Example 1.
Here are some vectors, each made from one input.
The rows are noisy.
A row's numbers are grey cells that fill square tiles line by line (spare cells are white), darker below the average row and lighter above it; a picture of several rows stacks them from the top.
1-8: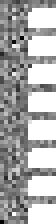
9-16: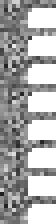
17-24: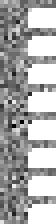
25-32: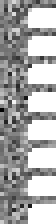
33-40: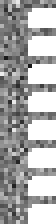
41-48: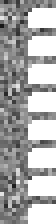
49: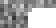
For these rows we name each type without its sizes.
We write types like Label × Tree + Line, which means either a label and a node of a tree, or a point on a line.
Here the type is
Line.
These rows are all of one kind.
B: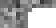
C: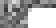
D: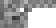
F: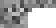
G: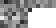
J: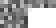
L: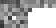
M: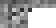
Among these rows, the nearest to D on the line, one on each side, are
F and J.
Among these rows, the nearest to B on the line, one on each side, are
J and M.
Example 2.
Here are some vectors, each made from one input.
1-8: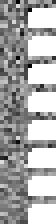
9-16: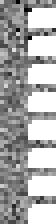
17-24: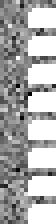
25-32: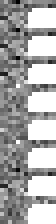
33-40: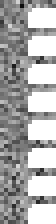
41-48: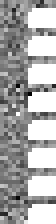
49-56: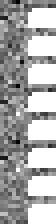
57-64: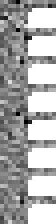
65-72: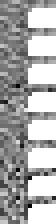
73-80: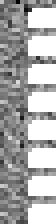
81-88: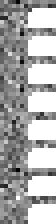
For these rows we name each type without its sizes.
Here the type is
Line.
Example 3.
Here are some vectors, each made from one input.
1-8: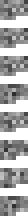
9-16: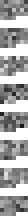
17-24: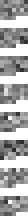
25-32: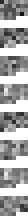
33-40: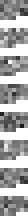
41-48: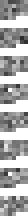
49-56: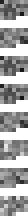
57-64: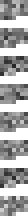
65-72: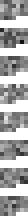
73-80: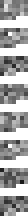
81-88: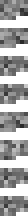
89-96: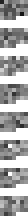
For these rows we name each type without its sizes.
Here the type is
Label.
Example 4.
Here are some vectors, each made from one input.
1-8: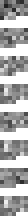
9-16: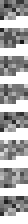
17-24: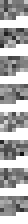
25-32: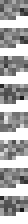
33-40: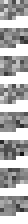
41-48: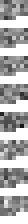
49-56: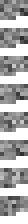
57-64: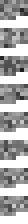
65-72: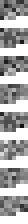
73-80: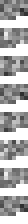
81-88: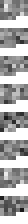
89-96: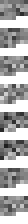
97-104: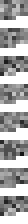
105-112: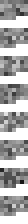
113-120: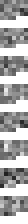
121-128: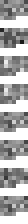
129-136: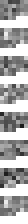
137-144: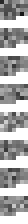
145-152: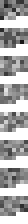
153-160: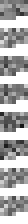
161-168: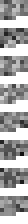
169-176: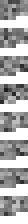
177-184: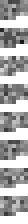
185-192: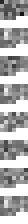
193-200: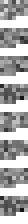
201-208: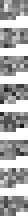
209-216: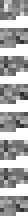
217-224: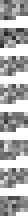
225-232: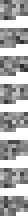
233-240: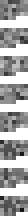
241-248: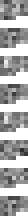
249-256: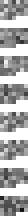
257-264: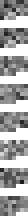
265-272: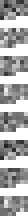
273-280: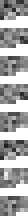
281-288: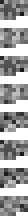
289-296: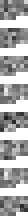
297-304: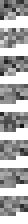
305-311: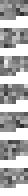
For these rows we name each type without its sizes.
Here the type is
Label.
